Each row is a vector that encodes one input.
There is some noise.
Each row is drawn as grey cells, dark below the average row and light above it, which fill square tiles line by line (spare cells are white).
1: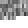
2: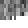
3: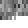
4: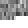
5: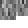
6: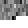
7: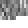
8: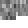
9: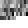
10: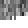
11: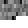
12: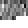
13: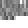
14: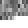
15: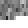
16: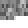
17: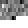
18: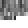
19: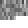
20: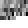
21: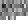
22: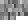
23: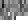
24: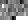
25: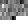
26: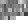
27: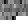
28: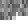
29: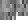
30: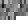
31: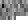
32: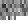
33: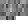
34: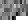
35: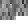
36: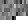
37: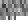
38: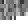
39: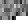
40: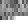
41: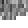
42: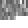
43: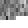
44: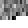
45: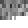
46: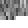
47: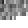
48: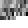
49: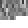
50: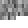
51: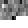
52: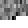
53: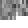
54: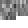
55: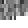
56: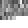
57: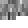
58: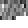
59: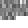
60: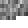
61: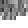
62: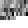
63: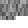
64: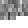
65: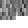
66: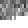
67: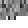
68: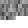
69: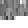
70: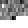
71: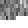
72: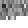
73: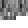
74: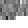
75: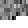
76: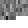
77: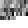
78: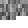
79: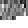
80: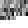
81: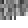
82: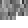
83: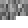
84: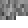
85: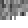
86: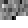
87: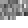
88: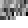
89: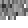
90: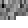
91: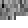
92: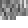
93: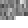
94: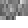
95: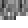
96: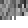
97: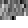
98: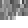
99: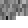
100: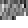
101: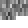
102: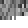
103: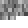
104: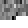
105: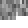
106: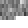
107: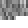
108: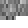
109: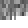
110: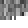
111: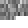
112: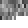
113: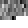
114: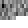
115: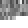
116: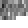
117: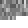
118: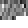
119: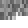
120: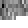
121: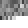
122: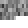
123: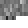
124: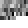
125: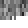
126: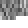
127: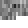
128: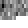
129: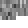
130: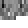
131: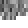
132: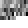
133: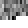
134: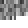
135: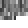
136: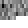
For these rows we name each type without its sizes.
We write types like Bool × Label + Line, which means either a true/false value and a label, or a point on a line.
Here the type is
List(Line).
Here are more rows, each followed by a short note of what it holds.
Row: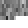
a list of three items
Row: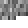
a list of three items
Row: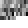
the empty list
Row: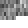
a list of three items
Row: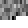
a list of one item
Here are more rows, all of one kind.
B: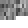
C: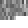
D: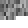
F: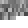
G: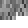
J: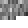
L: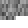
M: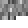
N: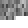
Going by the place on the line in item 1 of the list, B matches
D, L and N.
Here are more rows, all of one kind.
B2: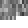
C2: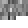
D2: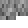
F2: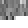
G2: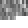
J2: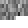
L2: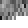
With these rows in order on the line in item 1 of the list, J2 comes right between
C2 and D2.
